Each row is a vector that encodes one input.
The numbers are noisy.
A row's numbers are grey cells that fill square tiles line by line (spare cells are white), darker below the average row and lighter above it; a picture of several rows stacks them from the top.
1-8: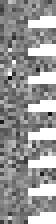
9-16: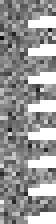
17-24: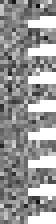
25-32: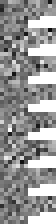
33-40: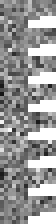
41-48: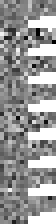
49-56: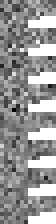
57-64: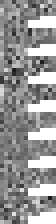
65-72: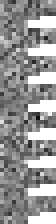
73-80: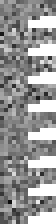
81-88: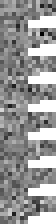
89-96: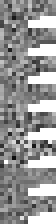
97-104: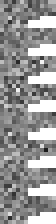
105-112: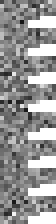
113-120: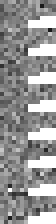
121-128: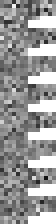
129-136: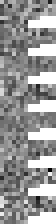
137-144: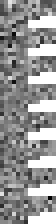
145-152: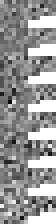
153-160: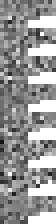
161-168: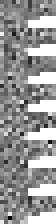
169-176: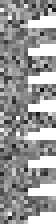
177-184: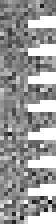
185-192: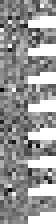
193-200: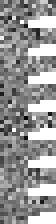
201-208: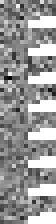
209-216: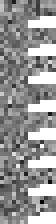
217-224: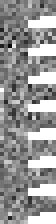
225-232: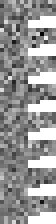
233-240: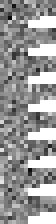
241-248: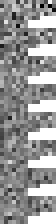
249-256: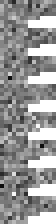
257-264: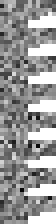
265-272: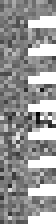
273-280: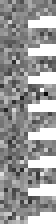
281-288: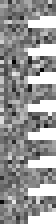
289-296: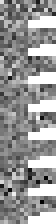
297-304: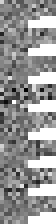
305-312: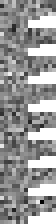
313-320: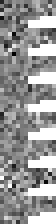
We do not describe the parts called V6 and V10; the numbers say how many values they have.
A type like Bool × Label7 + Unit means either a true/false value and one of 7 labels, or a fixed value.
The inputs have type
Bool × Circle8 × V6 + (Circle5 + Unit) × V10.
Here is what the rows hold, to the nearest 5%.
About 40% of them hold a point on an 8-point circle, a true/false value and a value of V6. The rest hold a value of V10, together with either a point on a 5-point circle, or a fixed value.
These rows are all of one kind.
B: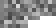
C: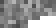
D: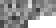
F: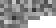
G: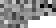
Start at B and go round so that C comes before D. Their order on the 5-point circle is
B, F, C, G, D.
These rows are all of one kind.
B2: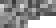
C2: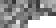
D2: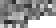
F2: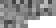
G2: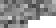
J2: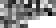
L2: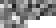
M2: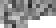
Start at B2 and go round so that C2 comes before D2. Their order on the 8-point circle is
B2, C2, F2, L2, G2, J2, D2, M2.
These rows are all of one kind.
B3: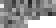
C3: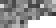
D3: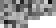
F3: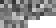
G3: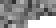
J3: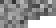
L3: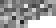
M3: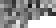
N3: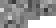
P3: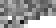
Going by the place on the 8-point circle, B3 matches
C3, D3, F3 and L3.
